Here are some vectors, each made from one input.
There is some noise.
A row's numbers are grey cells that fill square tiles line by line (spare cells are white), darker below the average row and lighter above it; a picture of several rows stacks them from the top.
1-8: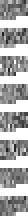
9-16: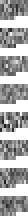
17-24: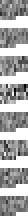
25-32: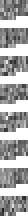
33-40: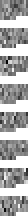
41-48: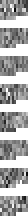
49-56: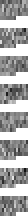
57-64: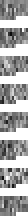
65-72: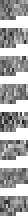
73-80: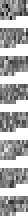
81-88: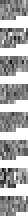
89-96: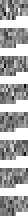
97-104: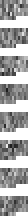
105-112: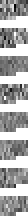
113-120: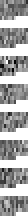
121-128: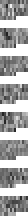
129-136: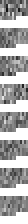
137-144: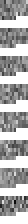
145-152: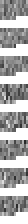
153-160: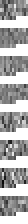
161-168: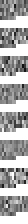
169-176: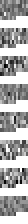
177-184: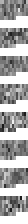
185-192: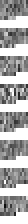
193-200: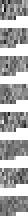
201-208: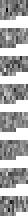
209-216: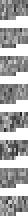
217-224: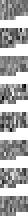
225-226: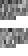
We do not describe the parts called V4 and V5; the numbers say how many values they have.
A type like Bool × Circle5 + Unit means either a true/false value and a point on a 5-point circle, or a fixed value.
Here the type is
Bool × Bool × Bool × Bool × (Line7 × V5 + V4) + Label6.
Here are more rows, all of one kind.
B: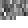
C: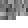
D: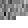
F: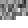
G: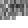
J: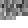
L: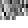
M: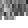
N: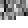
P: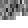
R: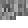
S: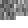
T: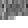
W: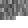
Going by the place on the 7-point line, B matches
F, N and P.
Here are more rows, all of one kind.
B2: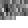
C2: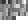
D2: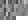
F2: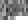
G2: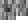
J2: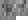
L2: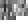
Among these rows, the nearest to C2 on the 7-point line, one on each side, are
B2 and J2.
